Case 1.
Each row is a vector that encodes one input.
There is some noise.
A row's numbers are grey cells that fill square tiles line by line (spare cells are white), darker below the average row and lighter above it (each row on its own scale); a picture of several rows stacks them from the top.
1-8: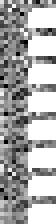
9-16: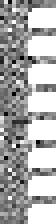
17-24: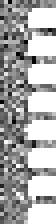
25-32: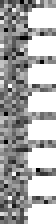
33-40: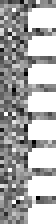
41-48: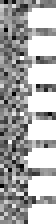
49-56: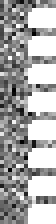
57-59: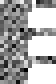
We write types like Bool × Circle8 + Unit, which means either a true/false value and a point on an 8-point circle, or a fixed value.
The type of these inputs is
Bool × Tree8.
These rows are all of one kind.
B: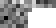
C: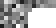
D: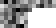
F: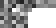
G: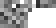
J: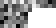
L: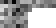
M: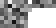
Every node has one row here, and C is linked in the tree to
F and M.
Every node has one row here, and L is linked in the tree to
D.
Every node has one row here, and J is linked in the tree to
B.
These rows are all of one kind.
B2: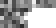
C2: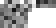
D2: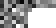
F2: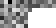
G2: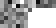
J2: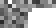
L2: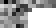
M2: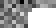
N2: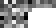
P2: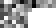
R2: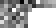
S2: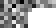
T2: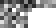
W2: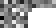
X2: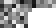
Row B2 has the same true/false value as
C2, G2, J2 and L2.
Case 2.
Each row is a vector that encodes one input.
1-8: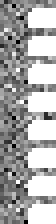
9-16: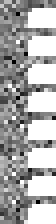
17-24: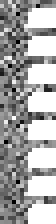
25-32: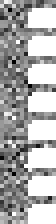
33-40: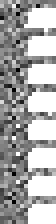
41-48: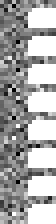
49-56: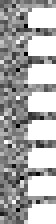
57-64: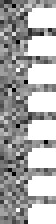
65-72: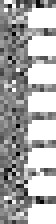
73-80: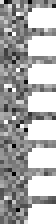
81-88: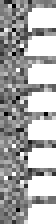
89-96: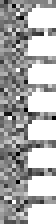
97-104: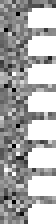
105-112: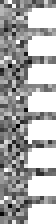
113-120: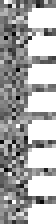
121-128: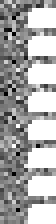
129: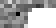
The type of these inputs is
Bool × Tree13 + Unit.
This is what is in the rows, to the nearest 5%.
About 5% of them hold a fixed value. The rest hold a node of a 13-node tree and a true/false value.
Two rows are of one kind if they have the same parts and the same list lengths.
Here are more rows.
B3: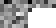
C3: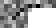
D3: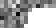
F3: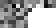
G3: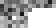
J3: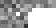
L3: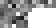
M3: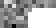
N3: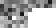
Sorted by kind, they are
B3, C3, D3, F3, J3, L3, M3
G3, N3

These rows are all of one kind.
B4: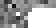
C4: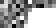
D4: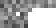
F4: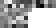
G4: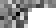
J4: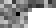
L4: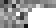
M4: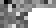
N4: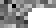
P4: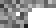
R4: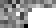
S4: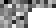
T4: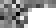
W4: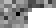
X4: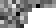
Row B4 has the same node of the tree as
G4, M4, N4 and T4.
